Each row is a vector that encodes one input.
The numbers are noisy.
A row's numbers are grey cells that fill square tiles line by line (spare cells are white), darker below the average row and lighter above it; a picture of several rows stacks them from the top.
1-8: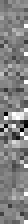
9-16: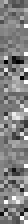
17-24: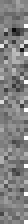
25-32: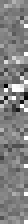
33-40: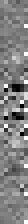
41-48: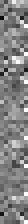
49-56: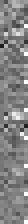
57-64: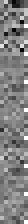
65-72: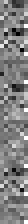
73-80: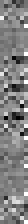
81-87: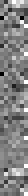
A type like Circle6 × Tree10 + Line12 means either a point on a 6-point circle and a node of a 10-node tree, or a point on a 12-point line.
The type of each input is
(Bool × Bool × Bool × Bool + Unit) × Line6.
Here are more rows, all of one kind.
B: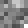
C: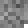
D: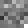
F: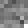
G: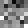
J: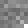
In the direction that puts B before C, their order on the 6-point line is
F, D, J, B, C, G.
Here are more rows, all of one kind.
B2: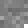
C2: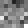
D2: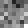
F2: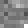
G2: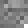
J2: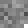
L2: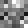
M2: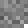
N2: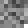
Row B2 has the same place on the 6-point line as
G2 and N2.
